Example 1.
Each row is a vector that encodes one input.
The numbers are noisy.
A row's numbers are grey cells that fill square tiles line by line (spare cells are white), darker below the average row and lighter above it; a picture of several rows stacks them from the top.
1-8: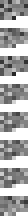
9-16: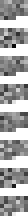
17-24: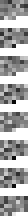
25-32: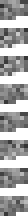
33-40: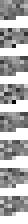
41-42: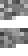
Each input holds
three true/false values.
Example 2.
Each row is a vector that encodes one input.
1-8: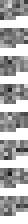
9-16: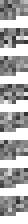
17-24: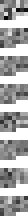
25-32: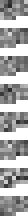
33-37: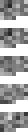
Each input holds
three true/false values.
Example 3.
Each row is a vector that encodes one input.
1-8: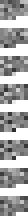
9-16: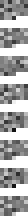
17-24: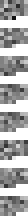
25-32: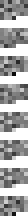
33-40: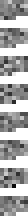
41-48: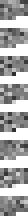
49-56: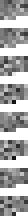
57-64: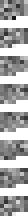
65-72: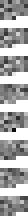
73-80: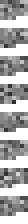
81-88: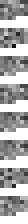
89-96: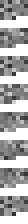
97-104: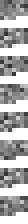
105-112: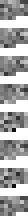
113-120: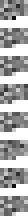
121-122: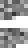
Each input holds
three true/false values.
